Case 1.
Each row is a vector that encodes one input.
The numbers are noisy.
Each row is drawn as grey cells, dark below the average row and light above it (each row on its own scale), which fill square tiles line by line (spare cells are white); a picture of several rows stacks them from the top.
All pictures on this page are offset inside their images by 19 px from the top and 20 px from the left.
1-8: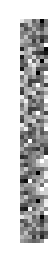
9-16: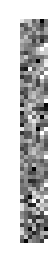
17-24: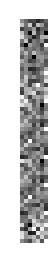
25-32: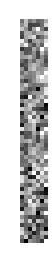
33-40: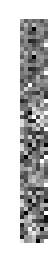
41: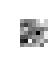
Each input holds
one of 9 labels.
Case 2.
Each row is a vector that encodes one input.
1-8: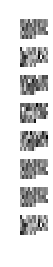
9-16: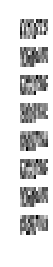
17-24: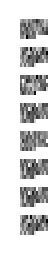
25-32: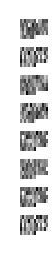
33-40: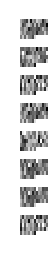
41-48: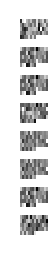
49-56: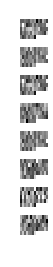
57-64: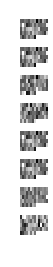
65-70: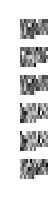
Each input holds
a node of an 8-node tree.
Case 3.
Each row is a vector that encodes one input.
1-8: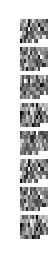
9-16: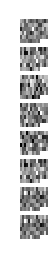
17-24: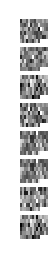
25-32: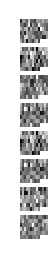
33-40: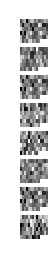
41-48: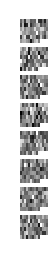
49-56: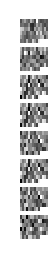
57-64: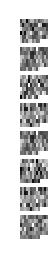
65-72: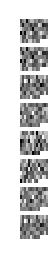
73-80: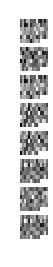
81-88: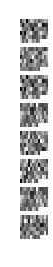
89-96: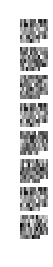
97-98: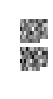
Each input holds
three true/false values.
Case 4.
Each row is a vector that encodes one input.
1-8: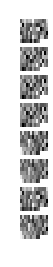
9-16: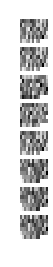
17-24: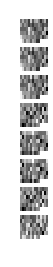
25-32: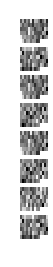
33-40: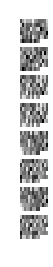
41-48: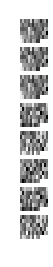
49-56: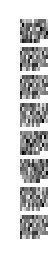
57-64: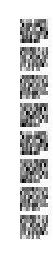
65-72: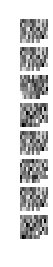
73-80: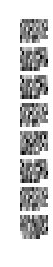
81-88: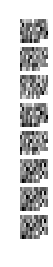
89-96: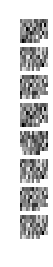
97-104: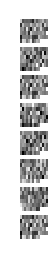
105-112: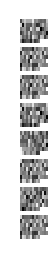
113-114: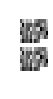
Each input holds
a point on a 5-point line.
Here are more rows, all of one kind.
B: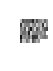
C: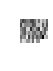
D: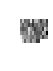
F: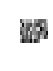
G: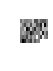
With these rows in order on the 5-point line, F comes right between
D and G.
